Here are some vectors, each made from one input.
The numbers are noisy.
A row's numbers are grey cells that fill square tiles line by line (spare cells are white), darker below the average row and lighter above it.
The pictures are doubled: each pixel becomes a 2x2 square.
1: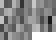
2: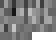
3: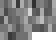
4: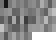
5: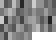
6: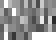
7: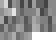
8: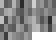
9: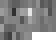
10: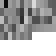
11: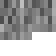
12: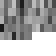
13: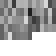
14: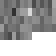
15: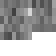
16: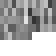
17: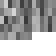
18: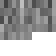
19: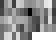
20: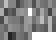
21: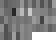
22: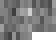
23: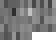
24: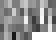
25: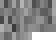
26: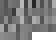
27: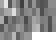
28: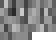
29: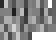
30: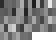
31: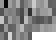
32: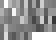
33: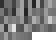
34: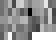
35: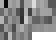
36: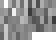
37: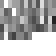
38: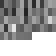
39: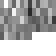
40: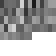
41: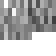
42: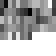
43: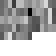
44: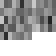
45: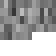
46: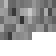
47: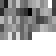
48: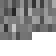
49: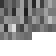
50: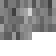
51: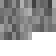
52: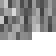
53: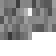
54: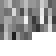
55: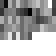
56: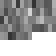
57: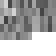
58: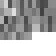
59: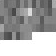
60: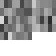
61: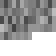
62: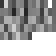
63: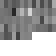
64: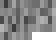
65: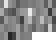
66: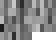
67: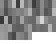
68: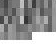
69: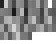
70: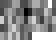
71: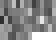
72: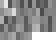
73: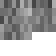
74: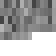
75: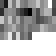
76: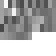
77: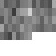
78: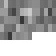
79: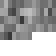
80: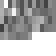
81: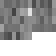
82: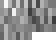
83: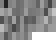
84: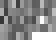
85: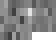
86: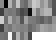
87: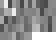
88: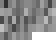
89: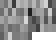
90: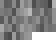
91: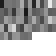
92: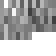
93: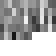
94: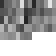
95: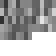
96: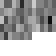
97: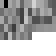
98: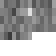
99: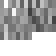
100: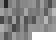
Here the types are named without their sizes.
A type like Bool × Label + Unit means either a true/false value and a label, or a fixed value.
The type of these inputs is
(Circle + Line) × Line.
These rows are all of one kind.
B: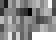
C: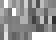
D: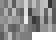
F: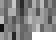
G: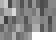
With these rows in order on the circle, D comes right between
B and C.
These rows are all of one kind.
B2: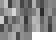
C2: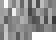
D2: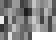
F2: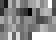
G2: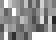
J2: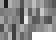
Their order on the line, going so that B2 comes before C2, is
F2, D2, B2, C2, J2, G2.
